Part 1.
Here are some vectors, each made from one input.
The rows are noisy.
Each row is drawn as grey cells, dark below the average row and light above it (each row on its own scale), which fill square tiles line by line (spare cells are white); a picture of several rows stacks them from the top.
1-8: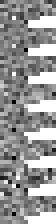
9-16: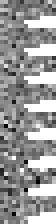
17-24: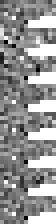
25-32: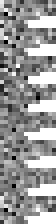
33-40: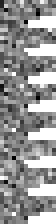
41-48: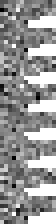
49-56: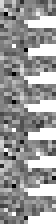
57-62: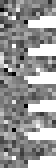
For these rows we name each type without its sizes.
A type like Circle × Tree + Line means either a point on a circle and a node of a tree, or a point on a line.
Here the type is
Bool × (Tree + Unit).
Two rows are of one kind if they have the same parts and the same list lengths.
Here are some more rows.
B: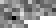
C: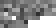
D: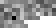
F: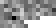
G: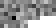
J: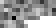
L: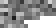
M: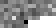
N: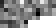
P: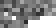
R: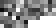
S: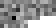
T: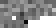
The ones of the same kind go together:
B, C, D, F, J, L, M, P, R, T
G, N, S

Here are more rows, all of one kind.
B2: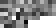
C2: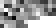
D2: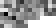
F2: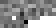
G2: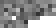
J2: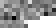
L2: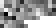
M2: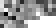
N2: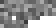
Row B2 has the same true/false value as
F2, G2 and N2.
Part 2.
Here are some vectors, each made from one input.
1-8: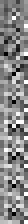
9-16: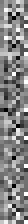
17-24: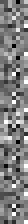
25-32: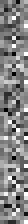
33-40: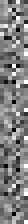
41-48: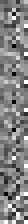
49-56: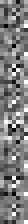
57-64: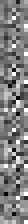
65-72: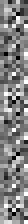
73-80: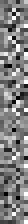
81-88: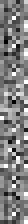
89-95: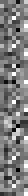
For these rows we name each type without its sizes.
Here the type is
Line + Tree.
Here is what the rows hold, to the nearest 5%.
About 45% of them hold a point on a line. The rest hold a node of a tree.
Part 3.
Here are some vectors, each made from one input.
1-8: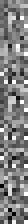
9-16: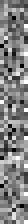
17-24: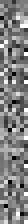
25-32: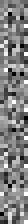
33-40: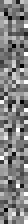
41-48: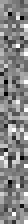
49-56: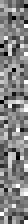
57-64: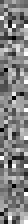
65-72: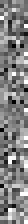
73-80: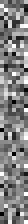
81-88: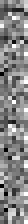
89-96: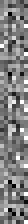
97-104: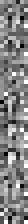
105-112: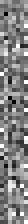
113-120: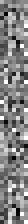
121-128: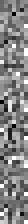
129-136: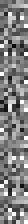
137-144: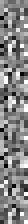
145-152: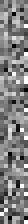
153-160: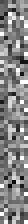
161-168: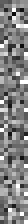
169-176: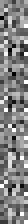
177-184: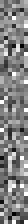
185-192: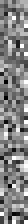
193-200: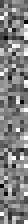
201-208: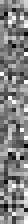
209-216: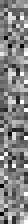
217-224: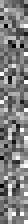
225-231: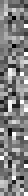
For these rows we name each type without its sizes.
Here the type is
Line × Tree.
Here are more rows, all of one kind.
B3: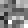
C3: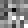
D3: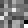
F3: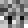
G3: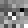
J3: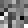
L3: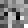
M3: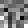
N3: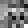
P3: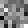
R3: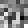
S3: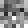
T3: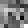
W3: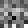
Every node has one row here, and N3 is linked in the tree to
T3 and W3.
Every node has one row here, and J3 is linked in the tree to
C3, F3, M3 and S3.
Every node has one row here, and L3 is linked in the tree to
F3.
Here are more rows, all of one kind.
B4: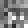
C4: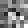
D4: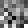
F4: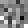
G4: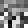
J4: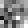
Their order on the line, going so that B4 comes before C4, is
D4, G4, F4, J4, B4, C4.
